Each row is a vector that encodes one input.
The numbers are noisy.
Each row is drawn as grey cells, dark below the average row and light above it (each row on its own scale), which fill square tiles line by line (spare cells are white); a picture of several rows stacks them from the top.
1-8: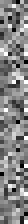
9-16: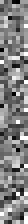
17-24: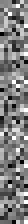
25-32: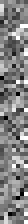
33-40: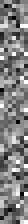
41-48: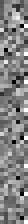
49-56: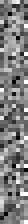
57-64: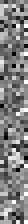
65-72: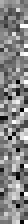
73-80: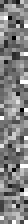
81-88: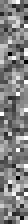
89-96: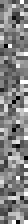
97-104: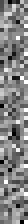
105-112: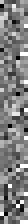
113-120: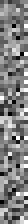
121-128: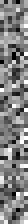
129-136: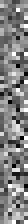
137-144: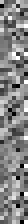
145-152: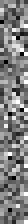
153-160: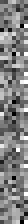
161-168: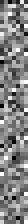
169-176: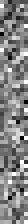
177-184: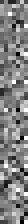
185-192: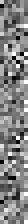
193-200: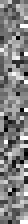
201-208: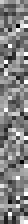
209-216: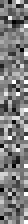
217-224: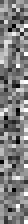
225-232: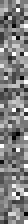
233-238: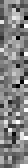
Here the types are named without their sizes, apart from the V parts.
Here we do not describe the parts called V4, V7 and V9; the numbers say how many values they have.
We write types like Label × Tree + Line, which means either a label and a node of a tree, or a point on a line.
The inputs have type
(Bool × Bool × Bool × Line + V9) × (Label × V4 × V7 + Unit).
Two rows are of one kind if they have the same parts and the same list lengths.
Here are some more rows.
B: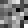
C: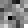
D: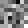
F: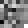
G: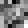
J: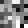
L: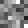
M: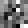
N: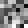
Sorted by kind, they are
B, J, L
C, D, F, M
G
N

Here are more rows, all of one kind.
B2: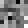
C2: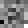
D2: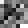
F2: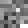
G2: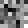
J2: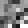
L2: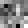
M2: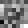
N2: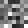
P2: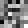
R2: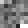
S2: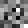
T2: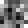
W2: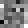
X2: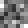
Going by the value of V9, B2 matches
C2, T2, W2 and X2.
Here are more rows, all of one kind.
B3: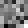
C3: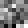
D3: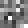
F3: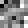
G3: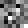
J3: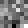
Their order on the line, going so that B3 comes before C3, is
B3, C3, F3, D3, G3, J3.
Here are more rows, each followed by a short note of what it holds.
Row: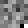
a point on a line and three true/false values
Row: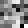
a point on a line and three true/false values
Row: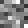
a point on a line and three true/false values
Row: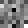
a label, a value of V4, a value of V7 and a value of V9
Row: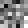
a label, a value of V4, a value of V7 and a value of V9
